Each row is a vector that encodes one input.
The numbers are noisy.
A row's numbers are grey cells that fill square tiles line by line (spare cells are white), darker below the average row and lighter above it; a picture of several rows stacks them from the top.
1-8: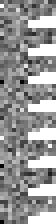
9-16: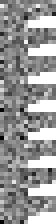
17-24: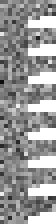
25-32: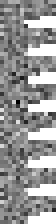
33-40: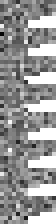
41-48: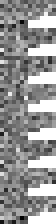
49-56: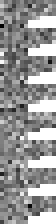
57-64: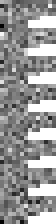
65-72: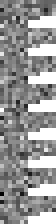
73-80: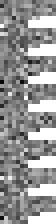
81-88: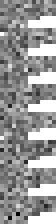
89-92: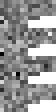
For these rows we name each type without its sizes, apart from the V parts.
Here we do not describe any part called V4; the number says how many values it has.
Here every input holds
a label, together with either a point on a line, or a list of values of V4.
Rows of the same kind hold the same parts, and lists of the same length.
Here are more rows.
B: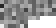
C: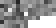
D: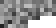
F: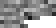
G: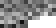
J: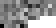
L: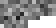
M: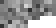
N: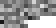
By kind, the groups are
B, C, M
D, F, N
G, J
L

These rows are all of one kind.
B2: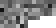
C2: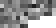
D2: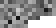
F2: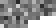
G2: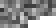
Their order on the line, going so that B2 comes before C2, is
D2, F2, B2, G2, C2.
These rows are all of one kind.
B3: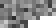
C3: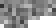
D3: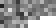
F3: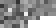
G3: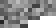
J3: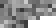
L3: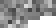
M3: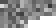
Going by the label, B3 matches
C3 and J3.
